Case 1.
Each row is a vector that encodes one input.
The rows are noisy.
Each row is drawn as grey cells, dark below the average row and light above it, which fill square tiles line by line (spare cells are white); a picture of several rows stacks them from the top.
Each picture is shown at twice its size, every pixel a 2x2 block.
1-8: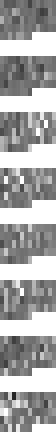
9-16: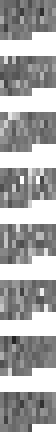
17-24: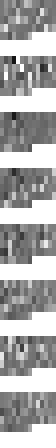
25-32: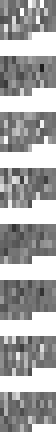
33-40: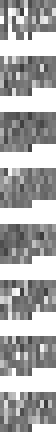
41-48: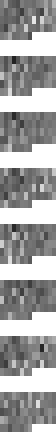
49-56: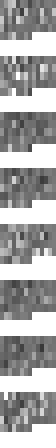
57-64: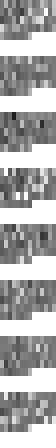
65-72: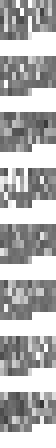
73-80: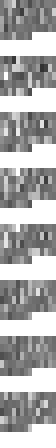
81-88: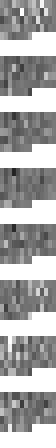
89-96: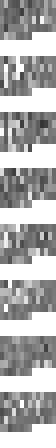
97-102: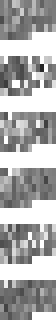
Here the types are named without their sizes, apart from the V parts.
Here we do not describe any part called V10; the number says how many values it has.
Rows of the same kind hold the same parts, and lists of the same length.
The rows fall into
2 kinds.
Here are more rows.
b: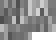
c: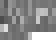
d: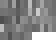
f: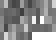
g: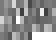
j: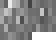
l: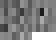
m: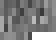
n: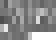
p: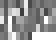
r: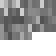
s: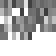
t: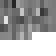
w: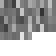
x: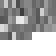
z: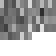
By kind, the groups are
b, c, d, g, j, n, r, x
f, l, m, p, s, t, w, z

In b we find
a true/false value and a value of V10.
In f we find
a node of a tree.
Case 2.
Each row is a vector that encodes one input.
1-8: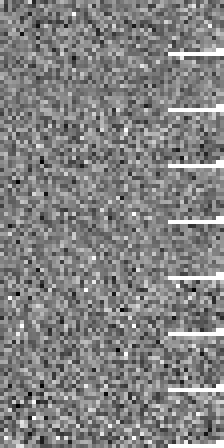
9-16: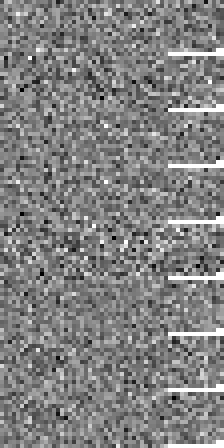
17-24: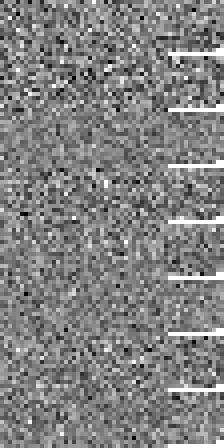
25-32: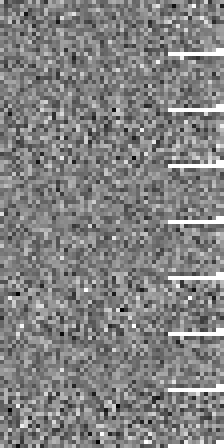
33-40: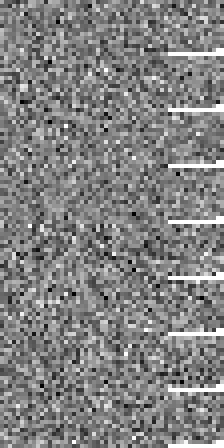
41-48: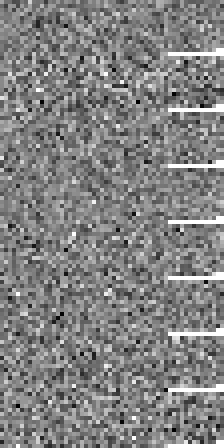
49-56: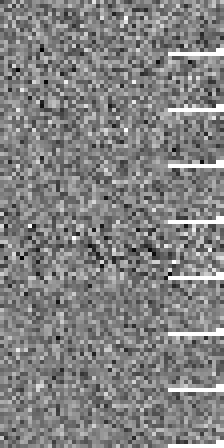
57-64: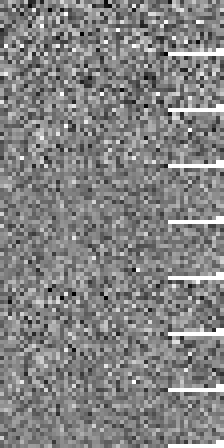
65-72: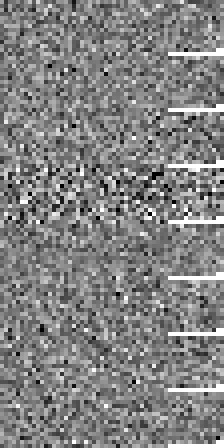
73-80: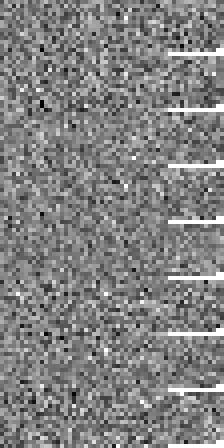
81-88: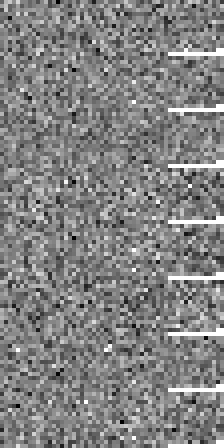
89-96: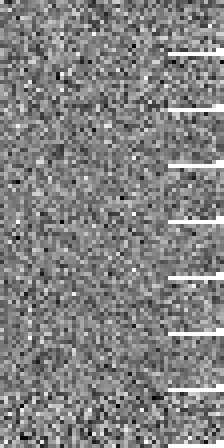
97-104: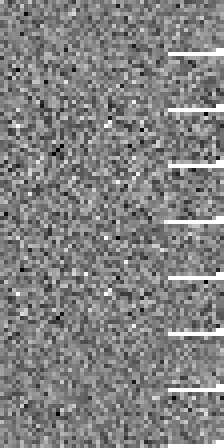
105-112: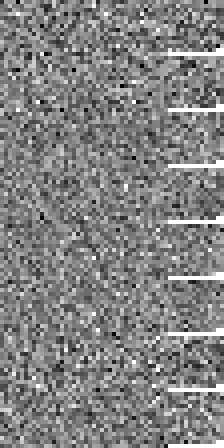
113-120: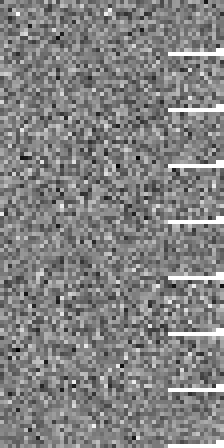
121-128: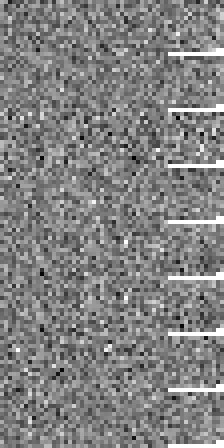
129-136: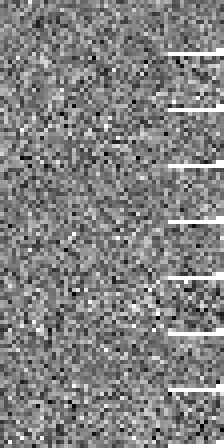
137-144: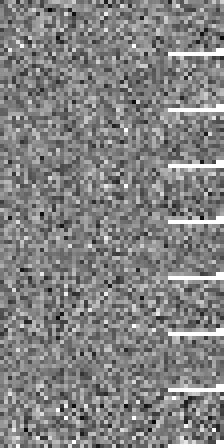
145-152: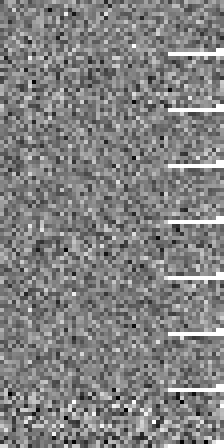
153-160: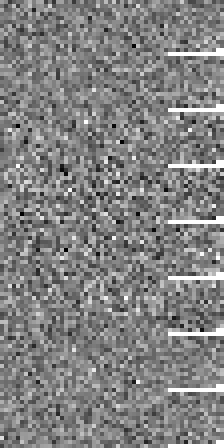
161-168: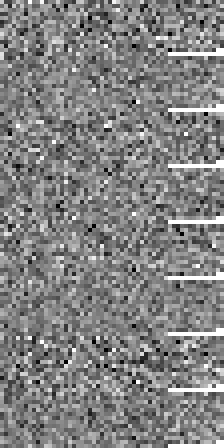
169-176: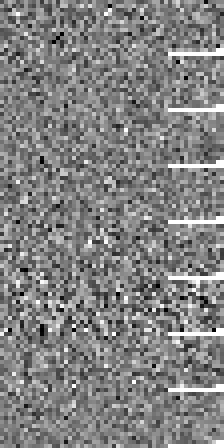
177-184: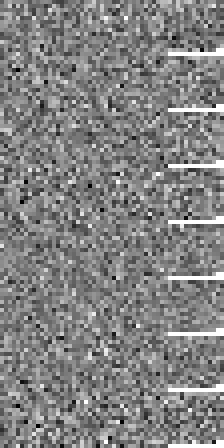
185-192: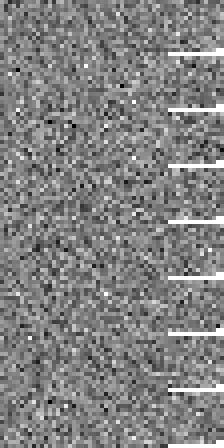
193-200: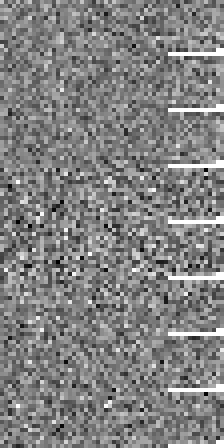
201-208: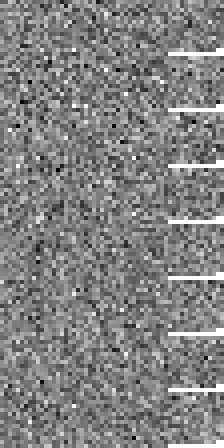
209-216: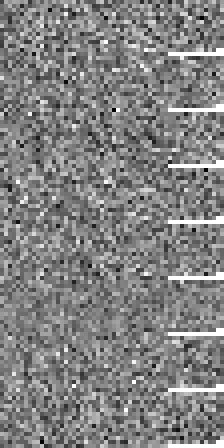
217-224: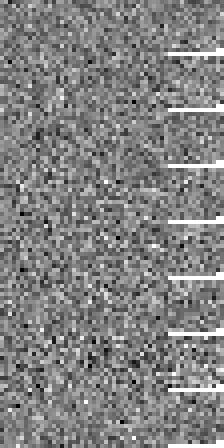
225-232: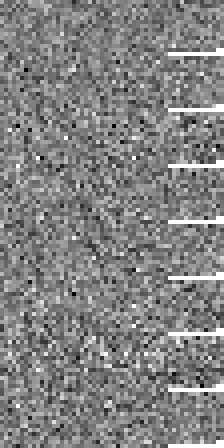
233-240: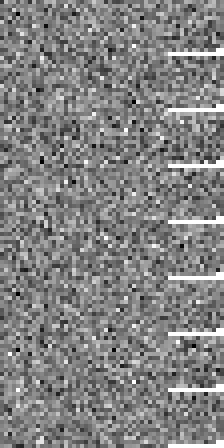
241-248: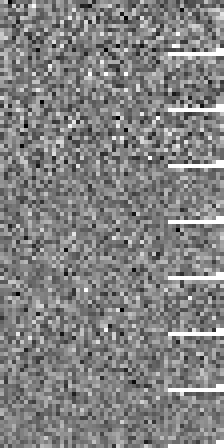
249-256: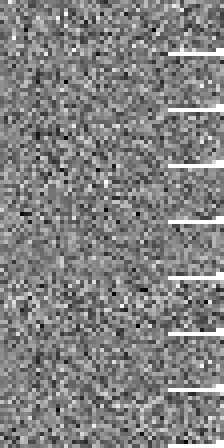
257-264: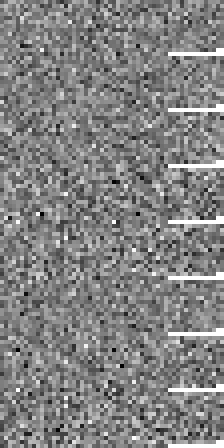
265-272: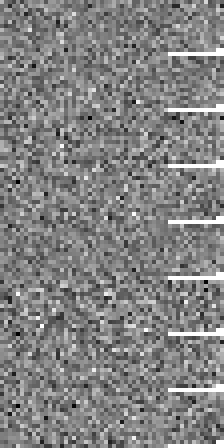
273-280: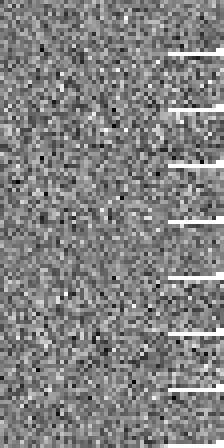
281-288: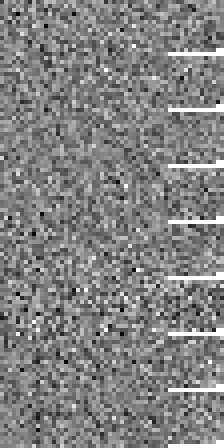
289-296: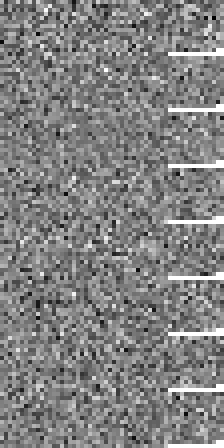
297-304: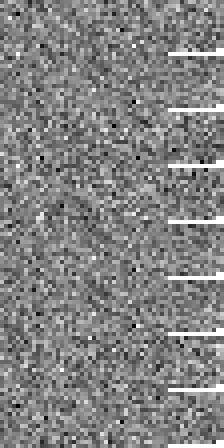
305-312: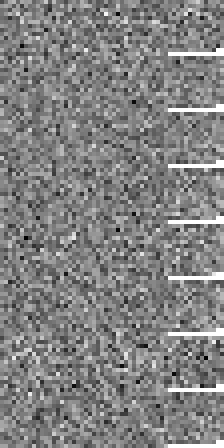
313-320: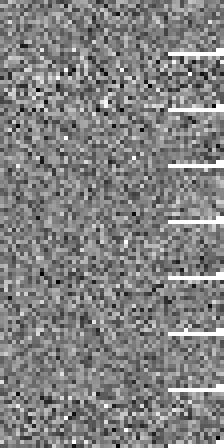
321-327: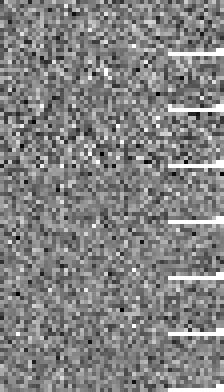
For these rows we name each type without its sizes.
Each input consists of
either a point on a circle and a true/false value, or a label.
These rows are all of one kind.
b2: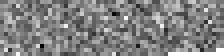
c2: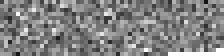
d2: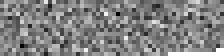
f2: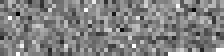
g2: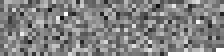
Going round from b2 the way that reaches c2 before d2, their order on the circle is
b2, f2, g2, c2, d2.
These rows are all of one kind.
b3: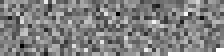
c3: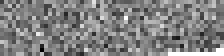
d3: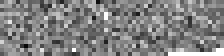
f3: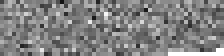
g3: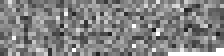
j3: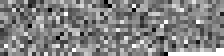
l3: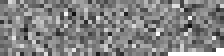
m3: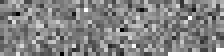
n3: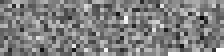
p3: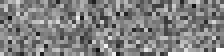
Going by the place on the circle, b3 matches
d3 and f3.
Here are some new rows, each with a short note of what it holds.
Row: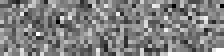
a label
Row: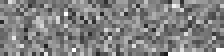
a point on a circle and a true/false value
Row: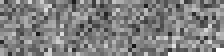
a label
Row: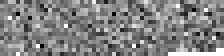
a point on a circle and a true/false value
